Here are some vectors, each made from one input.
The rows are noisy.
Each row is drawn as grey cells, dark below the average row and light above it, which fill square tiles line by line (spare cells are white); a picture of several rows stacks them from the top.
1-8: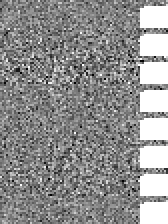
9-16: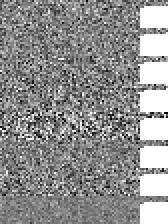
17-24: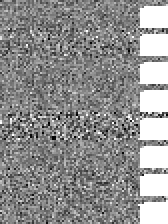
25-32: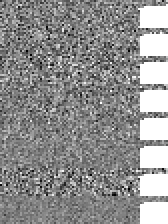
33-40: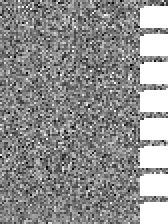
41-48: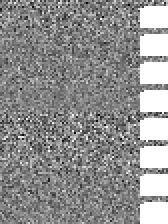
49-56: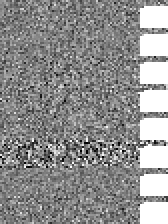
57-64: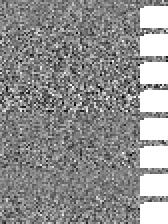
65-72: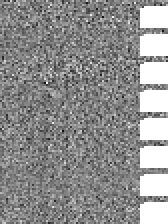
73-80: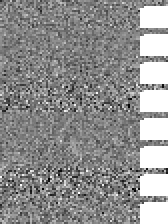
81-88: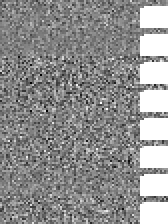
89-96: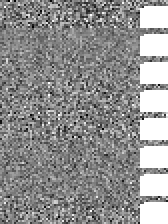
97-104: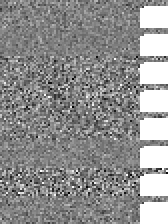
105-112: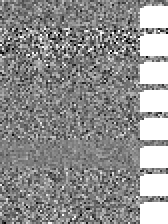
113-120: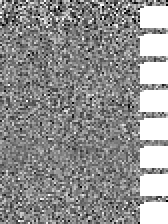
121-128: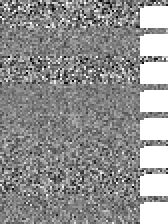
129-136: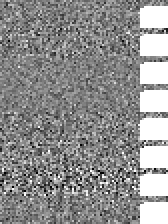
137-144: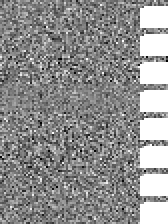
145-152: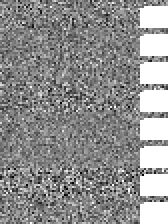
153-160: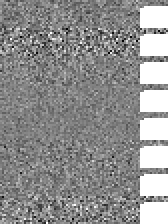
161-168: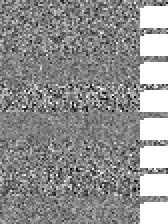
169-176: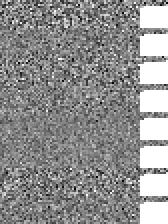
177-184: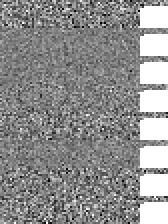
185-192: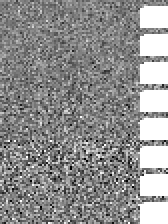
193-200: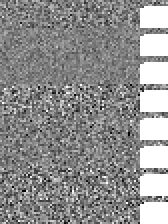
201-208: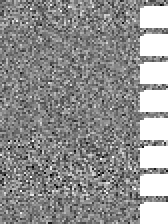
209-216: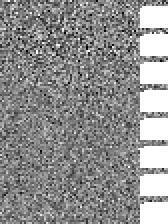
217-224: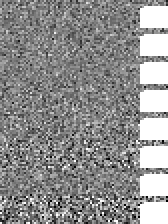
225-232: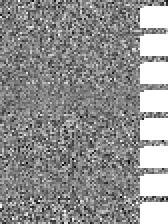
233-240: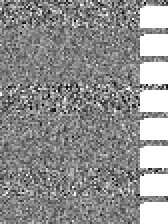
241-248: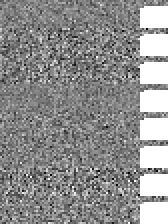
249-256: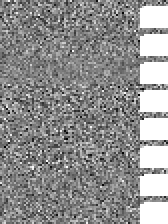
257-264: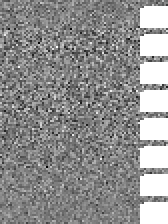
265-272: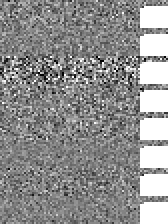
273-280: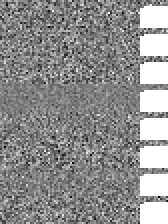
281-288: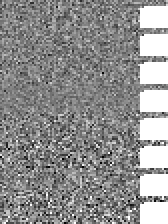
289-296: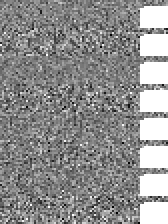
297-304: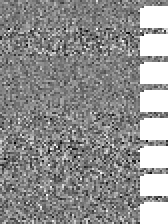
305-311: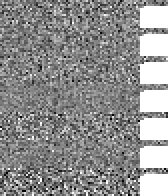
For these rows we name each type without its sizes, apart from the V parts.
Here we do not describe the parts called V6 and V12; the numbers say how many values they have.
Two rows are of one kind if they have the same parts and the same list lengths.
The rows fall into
3 kinds.
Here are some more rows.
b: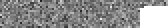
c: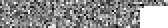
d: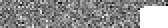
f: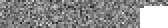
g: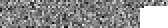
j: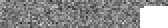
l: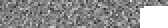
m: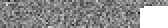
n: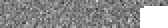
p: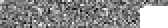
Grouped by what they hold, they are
b, d, f, j, l
c
g, m, n, p

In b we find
a point on a circle, a node of a tree and a value of V12.
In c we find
a fixed value.
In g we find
a point on a circle, a value of V6 and a value of V12.
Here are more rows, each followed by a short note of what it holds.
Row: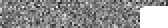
a point on a circle, a node of a tree and a value of V12
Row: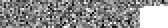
a point on a circle, a value of V6 and a value of V12
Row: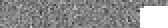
a point on a circle, a node of a tree and a value of V12
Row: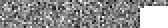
a fixed value
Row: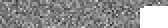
a point on a circle, a value of V6 and a value of V12
